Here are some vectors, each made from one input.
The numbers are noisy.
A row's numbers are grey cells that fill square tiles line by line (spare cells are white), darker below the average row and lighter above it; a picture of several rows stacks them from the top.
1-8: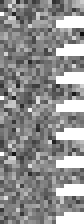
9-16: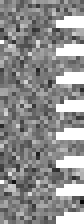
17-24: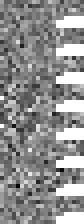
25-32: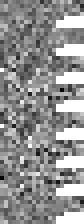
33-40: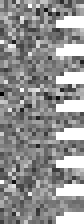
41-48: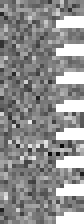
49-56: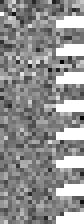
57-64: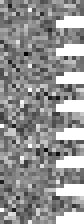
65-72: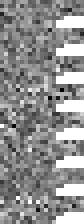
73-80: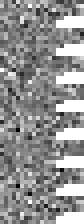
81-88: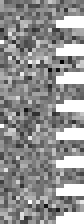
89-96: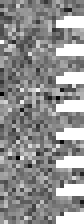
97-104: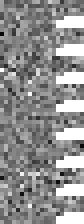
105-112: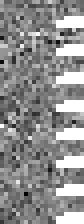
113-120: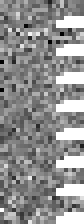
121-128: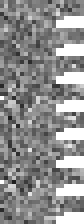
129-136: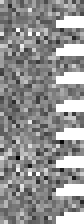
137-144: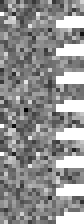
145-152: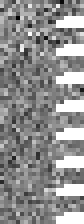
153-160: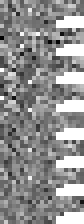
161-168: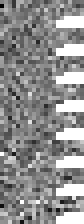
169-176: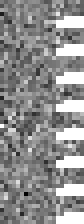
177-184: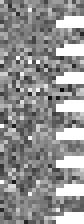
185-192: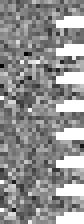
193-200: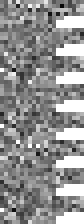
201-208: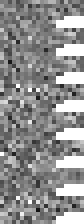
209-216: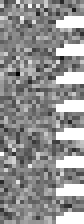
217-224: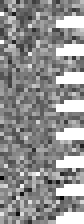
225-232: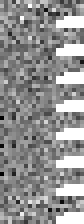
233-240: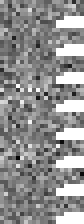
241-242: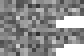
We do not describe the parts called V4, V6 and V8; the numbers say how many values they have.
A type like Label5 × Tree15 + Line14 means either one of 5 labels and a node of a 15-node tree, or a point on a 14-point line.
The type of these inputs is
Bool × V4 × V8 + Line5 + Line9 + V6.
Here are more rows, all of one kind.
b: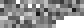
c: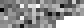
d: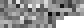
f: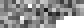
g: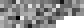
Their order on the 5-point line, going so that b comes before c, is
g, b, f, d, c.
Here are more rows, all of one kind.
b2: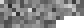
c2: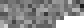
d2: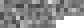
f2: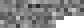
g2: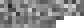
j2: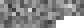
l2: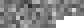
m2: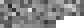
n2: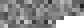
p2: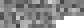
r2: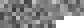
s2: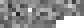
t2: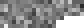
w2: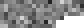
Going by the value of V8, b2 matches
j2, l2 and m2.
